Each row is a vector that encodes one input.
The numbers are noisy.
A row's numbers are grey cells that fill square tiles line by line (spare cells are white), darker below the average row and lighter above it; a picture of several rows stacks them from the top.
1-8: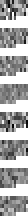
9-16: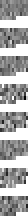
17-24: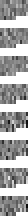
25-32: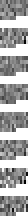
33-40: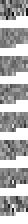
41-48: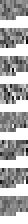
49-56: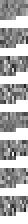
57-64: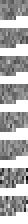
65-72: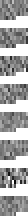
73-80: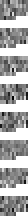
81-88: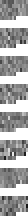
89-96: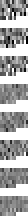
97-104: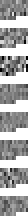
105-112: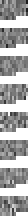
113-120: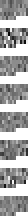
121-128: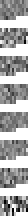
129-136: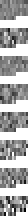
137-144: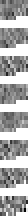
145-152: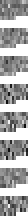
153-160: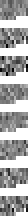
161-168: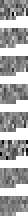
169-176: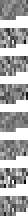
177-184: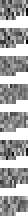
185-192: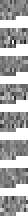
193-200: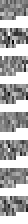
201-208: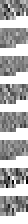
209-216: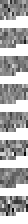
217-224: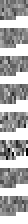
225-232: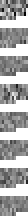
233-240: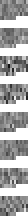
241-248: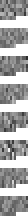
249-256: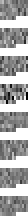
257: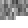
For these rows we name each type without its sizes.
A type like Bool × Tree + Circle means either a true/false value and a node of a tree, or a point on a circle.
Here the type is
(Bool × Bool × Bool + Label) × Label.
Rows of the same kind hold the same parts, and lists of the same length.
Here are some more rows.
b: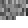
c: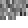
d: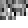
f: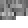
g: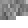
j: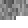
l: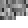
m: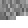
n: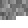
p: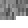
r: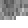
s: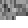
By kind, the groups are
b, f, p, s
c, d, g, j, l, m, n, r

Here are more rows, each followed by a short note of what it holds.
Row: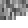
two labels
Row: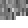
a label and three true/false values
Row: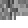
two labels
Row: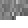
a label and three true/false values
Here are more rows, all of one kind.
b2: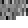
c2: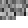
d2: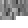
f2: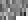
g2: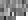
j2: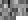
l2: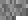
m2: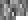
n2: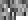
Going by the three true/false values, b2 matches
f2, g2 and n2.
